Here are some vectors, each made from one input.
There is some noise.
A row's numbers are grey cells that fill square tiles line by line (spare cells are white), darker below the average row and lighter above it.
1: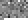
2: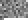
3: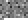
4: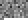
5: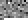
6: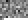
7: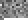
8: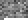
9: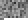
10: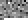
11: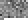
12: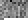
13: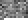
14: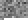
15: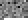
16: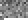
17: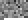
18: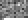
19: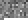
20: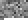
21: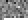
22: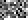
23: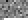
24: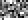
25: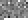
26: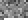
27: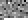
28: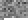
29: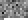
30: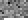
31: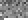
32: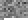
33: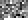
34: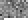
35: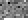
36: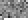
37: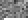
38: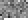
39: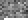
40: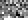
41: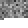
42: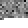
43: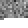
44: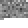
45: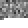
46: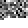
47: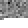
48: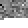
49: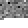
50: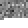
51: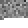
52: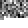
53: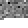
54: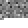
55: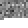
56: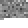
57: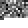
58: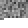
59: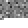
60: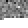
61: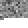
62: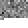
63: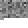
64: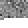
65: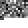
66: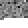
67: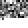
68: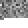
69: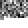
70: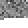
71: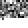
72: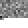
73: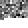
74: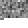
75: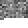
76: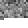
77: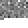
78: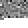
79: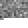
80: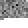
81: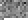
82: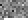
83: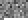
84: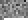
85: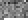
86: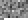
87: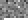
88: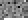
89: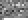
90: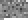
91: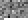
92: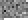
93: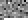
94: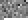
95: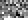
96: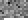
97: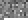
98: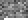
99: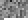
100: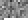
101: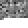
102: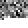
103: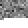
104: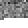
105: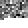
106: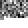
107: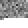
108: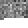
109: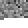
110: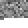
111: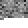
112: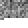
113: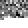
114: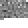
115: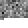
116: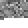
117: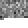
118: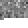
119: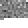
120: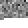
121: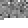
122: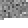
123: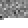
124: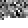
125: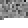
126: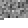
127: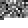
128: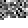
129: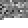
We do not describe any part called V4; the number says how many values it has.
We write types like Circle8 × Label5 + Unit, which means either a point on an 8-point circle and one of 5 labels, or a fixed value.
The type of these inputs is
Line7 × (Tree9 + V4) + Tree7.
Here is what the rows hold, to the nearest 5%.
About 85% of them hold a point on a 7-point line, together with either a node of a 9-node tree, or a value of V4. The rest hold a node of a 7-node tree.
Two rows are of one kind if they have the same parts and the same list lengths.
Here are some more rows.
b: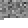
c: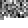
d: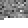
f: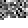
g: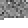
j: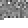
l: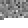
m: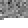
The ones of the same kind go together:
b, l, m
c, f
d, g, j

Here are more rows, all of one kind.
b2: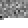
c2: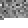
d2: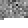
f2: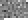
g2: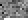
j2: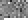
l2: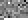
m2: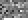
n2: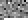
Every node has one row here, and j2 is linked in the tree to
d2 and f2.
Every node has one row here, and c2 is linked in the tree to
f2 and l2.
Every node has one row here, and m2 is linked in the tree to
b2.
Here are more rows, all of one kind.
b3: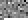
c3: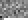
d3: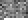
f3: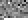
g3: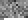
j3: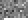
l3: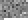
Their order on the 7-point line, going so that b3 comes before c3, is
f3, b3, l3, c3, g3, d3, j3.
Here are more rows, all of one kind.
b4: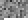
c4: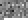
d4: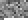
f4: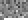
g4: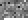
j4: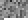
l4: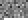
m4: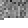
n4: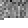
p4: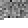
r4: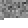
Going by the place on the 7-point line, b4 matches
j4, m4, n4 and p4.
